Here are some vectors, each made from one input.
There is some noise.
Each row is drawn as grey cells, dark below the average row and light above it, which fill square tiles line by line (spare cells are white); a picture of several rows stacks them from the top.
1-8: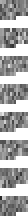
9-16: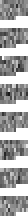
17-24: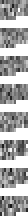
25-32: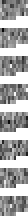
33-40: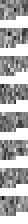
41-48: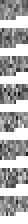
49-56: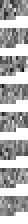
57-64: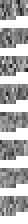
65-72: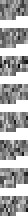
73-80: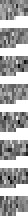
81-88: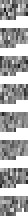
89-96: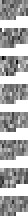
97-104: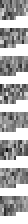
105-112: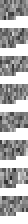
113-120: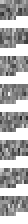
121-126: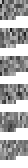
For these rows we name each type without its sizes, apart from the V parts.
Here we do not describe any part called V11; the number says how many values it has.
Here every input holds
four true/false values, together with either a point on a line, or a value of V11.
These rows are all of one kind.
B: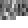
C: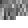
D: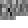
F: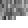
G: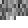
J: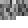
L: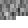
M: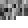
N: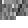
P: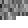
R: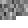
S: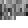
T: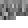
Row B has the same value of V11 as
M, N and T.
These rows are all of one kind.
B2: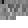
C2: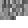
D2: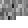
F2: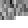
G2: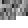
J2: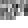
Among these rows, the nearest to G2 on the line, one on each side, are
C2 and D2.
